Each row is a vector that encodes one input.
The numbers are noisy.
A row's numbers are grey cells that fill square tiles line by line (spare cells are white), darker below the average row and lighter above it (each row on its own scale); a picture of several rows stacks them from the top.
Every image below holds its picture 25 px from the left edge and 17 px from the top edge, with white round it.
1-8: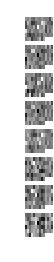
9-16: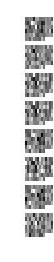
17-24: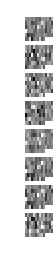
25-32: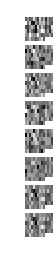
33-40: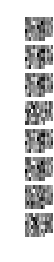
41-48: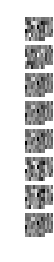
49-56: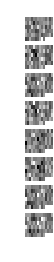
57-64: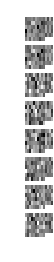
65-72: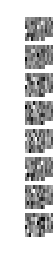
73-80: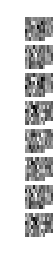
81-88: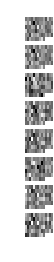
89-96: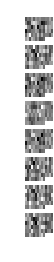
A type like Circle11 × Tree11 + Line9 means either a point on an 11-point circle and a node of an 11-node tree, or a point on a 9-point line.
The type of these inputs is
Bool × (Circle9 + Line6).
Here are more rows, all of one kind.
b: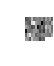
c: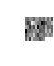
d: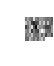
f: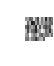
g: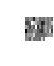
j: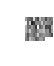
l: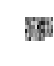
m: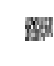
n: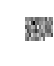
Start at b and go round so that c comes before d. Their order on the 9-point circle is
b, f, j, l, n, g, m, c, d.
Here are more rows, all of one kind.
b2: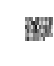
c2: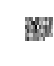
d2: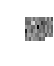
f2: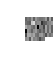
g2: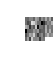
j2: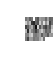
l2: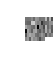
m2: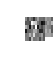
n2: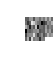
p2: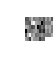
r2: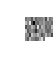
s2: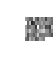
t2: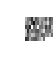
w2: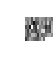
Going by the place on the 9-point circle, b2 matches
c2, j2 and p2.
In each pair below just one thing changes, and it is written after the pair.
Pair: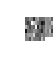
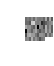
the place on the 9-point circle
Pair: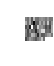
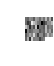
the true/false value
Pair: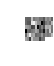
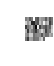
the true/false value
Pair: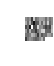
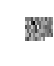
the place on the 9-point circle
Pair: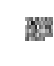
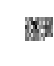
the place on the 9-point circle
